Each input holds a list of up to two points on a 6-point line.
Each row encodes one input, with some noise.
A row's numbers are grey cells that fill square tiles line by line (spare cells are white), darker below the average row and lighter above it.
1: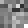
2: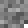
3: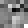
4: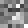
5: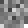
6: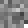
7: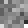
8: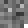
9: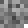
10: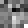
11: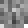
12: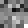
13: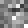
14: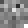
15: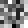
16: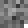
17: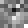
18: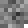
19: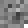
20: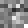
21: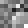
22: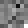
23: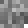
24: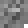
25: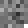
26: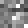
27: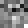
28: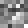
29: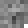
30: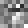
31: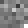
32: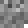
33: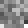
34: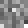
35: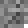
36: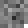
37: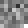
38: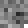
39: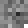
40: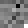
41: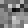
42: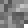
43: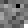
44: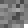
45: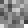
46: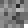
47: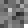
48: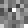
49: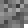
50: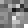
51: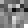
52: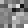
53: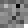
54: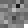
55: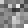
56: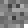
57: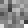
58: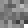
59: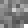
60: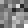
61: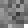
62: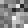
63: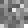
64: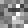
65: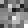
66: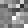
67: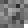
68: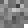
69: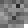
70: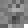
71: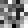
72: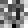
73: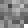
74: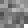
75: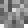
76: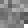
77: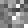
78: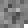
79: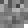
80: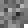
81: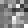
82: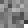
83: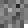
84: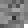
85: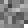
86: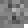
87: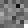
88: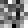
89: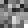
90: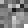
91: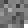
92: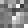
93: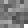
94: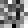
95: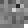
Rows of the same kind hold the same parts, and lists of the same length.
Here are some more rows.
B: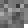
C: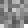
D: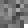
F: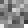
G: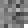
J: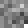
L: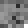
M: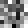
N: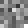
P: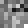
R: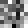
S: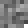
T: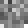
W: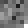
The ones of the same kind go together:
B, C, D, F, G, J, L, N, S, T, W
M, R
P

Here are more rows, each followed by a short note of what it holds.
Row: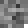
a list of two items
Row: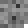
a list of two items
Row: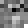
a list of one item
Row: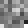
a list of two items
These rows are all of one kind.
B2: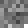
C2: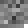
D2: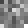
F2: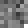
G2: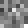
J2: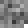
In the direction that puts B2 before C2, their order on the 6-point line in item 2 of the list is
F2, J2, B2, D2, C2, G2.
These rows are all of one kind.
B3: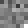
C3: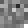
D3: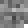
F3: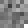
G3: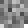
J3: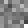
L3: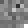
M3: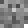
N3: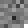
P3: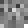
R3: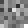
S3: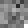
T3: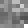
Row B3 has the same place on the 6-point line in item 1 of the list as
D3, F3 and L3.
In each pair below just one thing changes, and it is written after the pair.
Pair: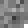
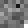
the place on the 6-point line in item 1 of the list
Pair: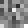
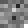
the place on the 6-point line in item 1 of the list
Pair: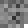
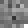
the place on the 6-point line in item 1 of the list
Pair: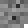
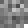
the place on the 6-point line in item 1 of the list
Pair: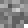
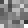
the place on the 6-point line in item 1 of the list
